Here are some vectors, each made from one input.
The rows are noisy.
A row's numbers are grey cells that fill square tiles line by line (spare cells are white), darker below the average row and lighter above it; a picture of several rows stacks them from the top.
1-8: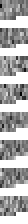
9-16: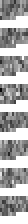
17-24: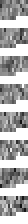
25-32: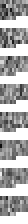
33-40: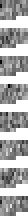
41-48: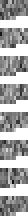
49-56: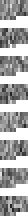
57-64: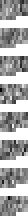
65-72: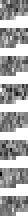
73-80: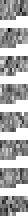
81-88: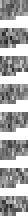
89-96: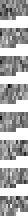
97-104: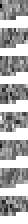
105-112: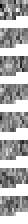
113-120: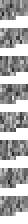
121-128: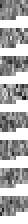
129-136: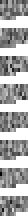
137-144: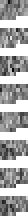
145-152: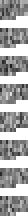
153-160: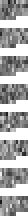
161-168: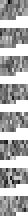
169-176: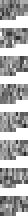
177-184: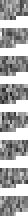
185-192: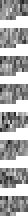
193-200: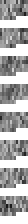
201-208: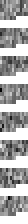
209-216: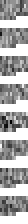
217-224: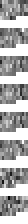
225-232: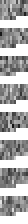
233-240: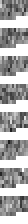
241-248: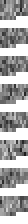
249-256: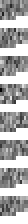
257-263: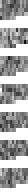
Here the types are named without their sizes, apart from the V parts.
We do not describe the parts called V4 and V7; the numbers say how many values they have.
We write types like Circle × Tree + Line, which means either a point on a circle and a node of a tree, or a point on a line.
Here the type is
Bool × V4 + Line + V7.
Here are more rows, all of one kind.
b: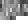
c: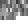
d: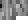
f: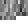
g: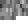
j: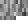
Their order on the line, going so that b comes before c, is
j, f, b, d, g, c.
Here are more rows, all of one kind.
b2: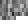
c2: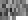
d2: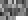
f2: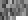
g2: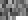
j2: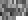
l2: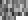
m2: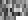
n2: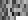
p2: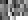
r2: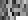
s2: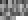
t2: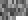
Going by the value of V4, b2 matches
j2, l2 and t2.
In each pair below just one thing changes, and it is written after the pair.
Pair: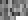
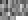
the value of V4
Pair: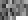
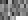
the true/false value
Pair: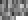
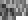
the true/false value
